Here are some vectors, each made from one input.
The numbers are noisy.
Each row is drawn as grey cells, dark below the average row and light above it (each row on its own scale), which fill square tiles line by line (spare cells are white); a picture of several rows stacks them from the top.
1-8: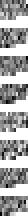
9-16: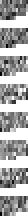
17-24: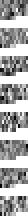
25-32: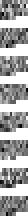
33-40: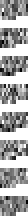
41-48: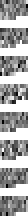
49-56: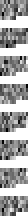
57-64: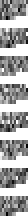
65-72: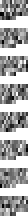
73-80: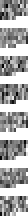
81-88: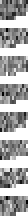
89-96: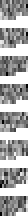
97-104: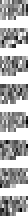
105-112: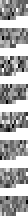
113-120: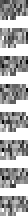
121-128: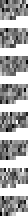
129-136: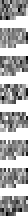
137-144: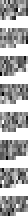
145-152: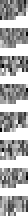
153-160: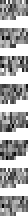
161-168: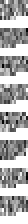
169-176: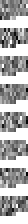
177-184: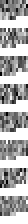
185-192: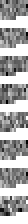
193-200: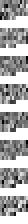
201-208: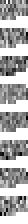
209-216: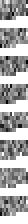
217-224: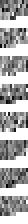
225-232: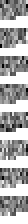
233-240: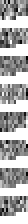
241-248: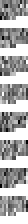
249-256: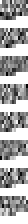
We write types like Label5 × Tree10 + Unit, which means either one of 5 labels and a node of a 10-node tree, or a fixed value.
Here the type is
Bool × (Line10 + Line11).
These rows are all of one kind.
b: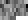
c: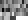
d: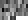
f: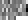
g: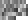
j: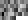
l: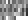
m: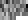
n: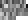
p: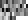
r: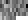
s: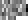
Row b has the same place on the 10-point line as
f, m and s.
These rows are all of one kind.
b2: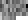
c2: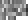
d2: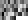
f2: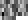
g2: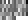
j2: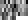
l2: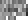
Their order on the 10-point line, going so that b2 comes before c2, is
f2, b2, c2, l2, d2, g2, j2.
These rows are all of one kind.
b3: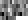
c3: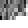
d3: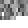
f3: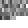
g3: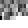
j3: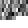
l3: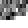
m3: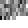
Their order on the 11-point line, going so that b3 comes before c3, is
l3, j3, b3, d3, f3, g3, m3, c3.
